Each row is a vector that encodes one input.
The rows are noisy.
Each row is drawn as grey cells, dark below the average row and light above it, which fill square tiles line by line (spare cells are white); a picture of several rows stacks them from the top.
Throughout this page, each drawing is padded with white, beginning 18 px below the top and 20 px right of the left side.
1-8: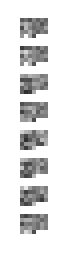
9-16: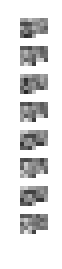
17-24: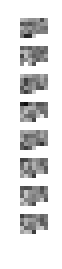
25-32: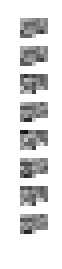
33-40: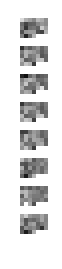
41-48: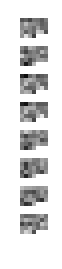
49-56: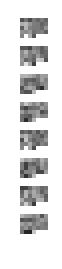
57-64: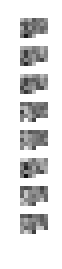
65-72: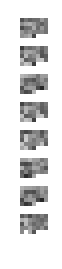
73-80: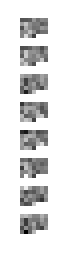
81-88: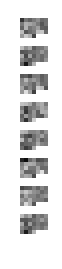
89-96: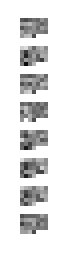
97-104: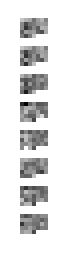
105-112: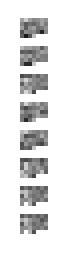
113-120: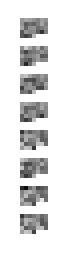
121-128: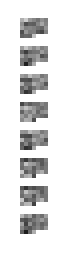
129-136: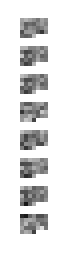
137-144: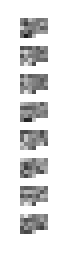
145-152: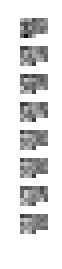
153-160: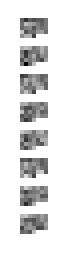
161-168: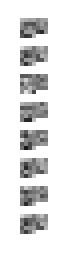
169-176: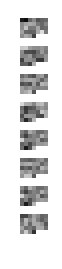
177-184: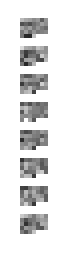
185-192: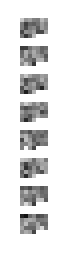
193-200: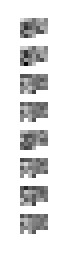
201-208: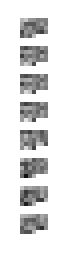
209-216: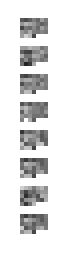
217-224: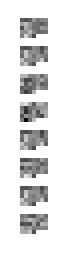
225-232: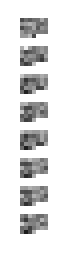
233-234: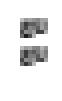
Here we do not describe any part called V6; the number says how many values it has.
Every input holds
a true/false value, together with either a point on a 4-point line and a point on a 5-point line, or a value of V6.
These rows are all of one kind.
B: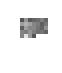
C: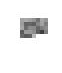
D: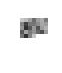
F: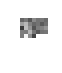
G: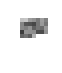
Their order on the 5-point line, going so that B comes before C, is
B, D, C, G, F.
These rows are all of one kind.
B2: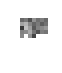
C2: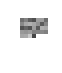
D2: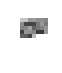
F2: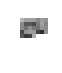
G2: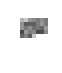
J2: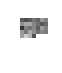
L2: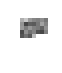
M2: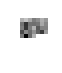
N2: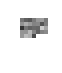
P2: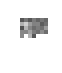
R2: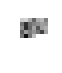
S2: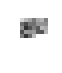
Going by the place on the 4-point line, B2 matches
D2, G2, L2 and P2.
